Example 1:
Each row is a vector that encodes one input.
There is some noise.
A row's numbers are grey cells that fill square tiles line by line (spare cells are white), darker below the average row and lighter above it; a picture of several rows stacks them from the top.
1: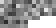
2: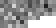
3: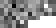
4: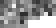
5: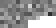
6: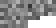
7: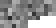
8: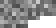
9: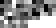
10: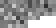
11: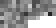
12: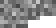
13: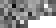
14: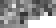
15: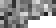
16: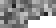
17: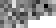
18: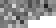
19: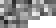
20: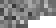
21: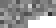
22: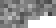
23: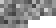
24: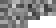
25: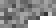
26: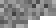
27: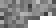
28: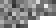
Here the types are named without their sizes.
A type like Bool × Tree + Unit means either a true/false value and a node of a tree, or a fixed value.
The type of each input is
Bool × Bool × Bool.
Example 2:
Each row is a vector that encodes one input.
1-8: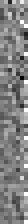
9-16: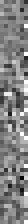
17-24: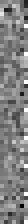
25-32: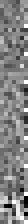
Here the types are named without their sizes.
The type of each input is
Line.
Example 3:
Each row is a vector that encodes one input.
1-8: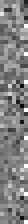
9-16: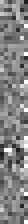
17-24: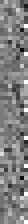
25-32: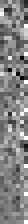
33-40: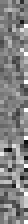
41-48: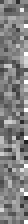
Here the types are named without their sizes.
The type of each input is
Line.
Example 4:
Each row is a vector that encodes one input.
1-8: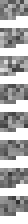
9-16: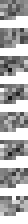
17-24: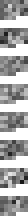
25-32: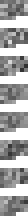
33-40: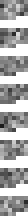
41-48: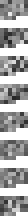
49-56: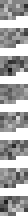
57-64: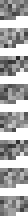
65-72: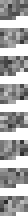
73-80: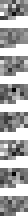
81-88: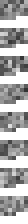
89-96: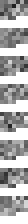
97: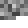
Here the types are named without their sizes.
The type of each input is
Line.
